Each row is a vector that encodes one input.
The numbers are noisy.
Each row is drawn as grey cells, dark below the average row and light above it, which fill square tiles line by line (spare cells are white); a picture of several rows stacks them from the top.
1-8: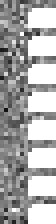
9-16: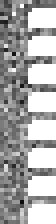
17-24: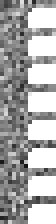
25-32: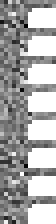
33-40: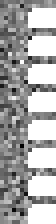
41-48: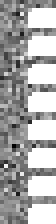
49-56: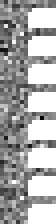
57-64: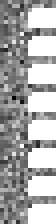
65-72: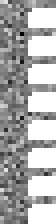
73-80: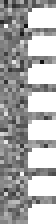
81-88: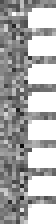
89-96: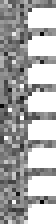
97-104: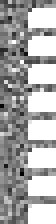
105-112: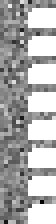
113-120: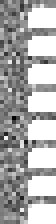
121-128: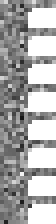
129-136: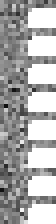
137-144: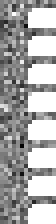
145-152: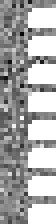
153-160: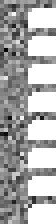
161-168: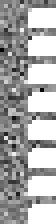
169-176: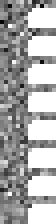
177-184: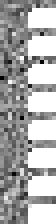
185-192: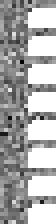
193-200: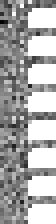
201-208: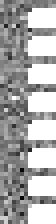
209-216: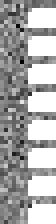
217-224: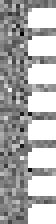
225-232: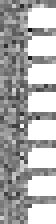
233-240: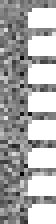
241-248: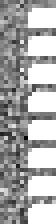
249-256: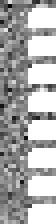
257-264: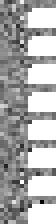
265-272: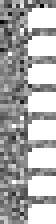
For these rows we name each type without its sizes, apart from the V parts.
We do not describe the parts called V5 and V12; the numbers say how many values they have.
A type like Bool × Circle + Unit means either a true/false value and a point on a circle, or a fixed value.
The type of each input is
((Bool × Bool × Bool × Bool + Unit) × V5 + V12) × Tree.
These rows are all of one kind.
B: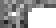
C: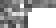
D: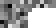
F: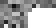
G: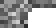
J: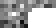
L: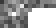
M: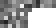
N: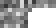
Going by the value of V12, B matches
G, L and M.
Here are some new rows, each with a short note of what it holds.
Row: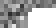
a node of a tree, four true/false values and a value of V5
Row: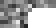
a node of a tree and a value of V12
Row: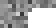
a node of a tree, four true/false values and a value of V5
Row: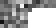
a node of a tree and a value of V12
